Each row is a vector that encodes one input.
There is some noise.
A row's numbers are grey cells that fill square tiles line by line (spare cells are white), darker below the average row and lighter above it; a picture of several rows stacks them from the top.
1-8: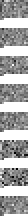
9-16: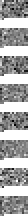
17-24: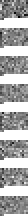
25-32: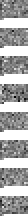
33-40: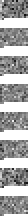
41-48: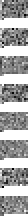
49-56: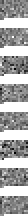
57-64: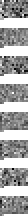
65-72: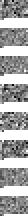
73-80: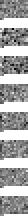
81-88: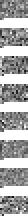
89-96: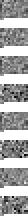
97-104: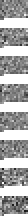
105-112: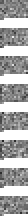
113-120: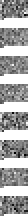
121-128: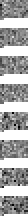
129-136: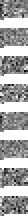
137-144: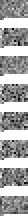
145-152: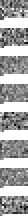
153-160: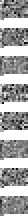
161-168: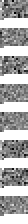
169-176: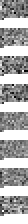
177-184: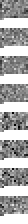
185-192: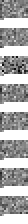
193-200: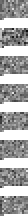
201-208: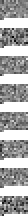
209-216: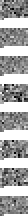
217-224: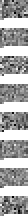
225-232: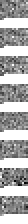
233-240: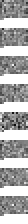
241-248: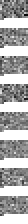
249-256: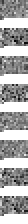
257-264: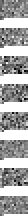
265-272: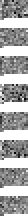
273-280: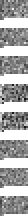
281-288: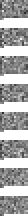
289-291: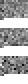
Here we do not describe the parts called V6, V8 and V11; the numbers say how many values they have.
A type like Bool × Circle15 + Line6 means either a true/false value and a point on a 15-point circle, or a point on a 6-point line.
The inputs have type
(Line7 + V6 × V11) × V8 + List3(Line5).
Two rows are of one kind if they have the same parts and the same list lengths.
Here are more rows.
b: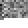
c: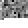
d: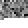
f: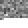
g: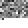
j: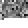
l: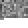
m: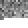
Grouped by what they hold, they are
b, l
c
d
f, m
g
j

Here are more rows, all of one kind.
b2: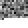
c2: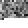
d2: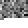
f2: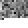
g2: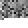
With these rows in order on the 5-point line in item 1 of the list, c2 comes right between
b2 and d2.
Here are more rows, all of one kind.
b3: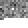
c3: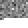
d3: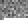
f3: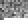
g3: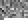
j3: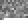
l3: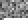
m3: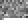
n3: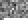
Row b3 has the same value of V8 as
c3, l3 and n3.
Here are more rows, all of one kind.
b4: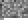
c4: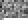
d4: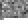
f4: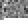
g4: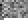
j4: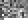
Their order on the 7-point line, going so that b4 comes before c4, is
f4, d4, j4, b4, g4, c4.
